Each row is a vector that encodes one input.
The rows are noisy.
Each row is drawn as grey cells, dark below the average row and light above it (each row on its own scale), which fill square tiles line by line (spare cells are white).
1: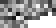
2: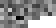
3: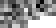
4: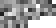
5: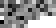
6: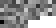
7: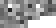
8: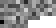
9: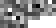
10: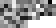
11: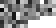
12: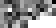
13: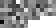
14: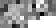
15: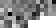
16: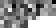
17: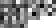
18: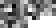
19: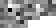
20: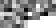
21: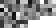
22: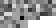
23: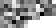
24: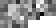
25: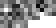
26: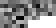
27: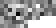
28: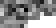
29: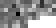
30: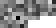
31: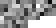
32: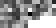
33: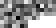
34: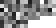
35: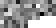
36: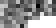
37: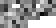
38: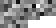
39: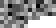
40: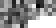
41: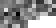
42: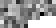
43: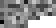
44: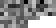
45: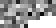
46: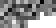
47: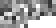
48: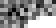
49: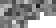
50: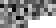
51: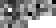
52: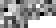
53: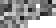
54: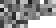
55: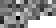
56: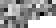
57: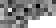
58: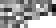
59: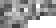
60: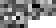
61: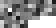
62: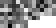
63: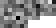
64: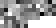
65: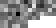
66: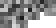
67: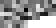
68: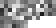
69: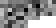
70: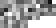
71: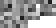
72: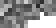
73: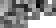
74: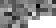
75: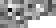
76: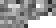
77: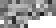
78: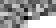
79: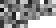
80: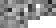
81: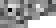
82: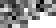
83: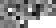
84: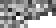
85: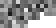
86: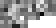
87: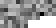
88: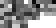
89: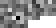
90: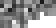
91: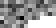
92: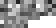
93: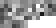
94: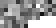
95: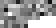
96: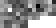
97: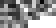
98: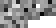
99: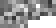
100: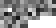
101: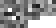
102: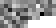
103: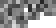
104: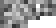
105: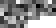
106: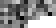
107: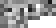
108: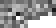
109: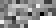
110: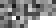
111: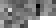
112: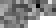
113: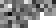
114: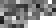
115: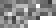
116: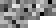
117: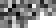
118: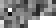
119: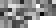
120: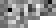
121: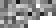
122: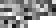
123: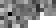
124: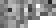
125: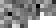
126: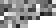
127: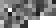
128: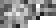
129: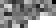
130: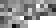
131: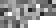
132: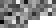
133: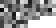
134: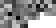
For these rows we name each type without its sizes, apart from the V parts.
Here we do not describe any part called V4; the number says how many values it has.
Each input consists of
a list of items, each a label and a value of V4.
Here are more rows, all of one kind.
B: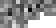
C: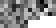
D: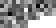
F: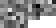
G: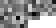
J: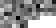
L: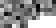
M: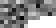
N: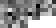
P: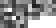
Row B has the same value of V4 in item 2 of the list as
J, L and N.
